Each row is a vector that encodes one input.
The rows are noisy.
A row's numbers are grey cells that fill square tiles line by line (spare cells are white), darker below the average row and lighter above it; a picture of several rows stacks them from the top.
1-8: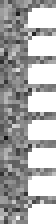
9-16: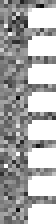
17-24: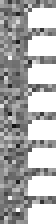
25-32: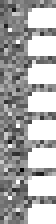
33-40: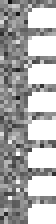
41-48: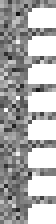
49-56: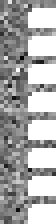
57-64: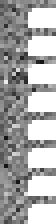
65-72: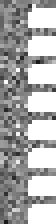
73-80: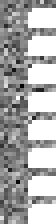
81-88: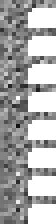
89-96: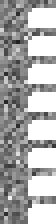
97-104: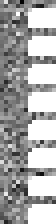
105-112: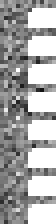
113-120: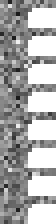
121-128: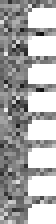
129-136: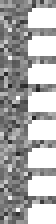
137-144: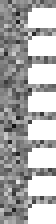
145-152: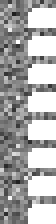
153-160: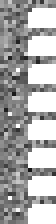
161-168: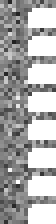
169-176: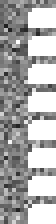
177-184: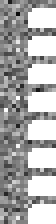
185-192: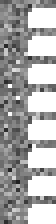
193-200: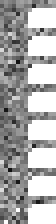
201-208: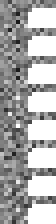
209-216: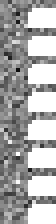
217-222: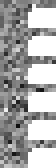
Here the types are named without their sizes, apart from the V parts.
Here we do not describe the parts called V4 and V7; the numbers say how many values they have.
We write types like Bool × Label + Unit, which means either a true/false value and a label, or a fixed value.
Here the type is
(Bool × V7 + Tree) × Line + V4.
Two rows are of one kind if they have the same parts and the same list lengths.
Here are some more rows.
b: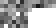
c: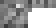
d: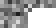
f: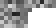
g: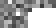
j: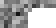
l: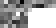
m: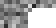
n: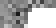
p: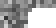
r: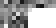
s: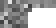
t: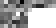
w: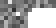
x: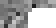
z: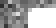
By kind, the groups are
b, l, r, t
c, d, j, m, x, z
f, g, n, p, s, w

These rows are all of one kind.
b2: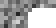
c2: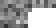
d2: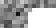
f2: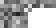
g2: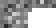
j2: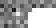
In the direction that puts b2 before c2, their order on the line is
f2, b2, d2, c2, g2, j2.
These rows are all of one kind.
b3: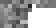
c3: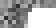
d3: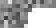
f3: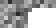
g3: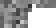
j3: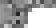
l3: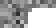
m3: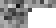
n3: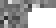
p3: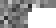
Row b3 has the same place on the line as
g3, n3 and p3.
